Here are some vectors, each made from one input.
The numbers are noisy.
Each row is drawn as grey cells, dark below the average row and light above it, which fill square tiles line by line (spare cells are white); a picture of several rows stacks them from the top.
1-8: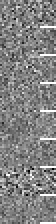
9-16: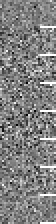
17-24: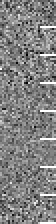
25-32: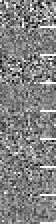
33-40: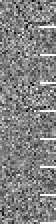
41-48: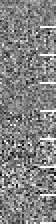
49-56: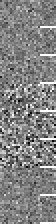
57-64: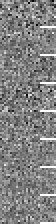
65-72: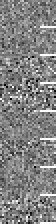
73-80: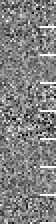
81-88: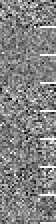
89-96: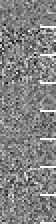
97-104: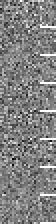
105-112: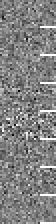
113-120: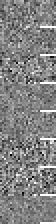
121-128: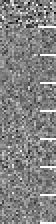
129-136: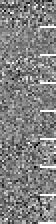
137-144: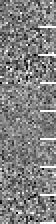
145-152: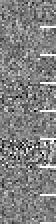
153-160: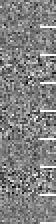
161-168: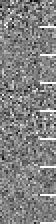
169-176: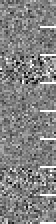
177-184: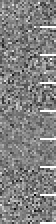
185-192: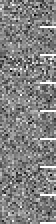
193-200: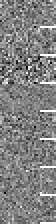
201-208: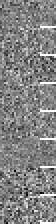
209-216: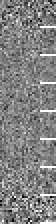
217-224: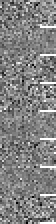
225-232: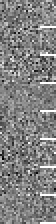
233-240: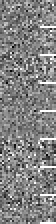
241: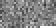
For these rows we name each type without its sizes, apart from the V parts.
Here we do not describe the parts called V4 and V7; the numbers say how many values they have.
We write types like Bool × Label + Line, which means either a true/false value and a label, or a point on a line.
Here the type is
(Bool × Bool × Bool × Bool × Bool × V7 + V4) × Line + Tree × Tree.
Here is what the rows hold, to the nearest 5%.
About 90% of them hold a point on a line, together with either five true/false values and a value of V7, or a value of V4. The rest hold a node of each of two trees.
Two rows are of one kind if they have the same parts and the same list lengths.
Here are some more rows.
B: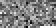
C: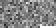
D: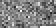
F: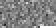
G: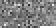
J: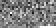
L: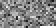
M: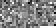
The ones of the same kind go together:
B, L
C, D, F, G
J, M

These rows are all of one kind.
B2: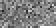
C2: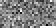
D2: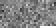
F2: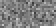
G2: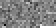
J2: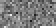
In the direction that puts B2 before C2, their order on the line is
D2, B2, F2, J2, G2, C2.
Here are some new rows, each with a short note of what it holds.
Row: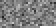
a point on a line, five true/false values and a value of V7
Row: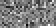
a point on a line and a value of V4
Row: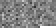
a point on a line, five true/false values and a value of V7
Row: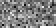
a point on a line, five true/false values and a value of V7
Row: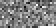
a point on a line and a value of V4
